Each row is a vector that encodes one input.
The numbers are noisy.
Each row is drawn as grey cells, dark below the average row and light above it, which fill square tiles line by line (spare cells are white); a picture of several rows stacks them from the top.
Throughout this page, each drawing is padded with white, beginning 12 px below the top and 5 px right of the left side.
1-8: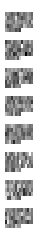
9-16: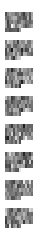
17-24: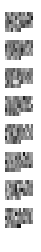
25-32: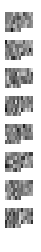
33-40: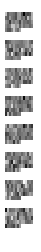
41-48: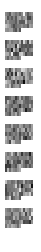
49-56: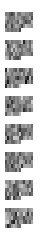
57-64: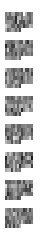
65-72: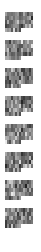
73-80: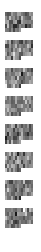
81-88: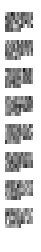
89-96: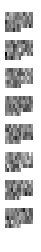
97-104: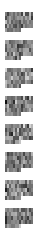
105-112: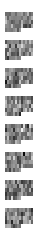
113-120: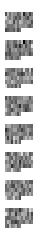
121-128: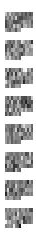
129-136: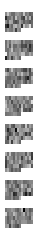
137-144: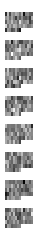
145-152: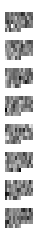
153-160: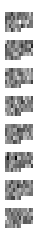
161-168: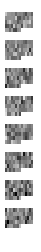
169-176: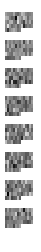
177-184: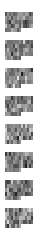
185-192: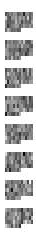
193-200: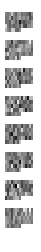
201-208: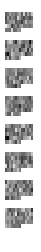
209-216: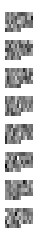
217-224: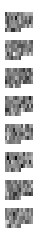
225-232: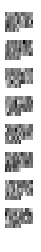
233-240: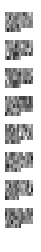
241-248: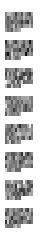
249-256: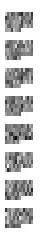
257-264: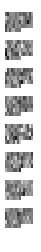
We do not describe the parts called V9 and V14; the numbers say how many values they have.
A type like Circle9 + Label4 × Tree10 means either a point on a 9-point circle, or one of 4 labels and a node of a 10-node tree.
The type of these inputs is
(Circle11 + V14) × Tree16 × V9.
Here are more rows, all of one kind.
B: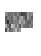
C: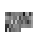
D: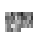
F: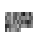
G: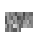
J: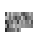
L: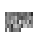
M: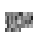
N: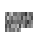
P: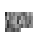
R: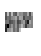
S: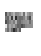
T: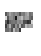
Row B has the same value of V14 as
D and M.
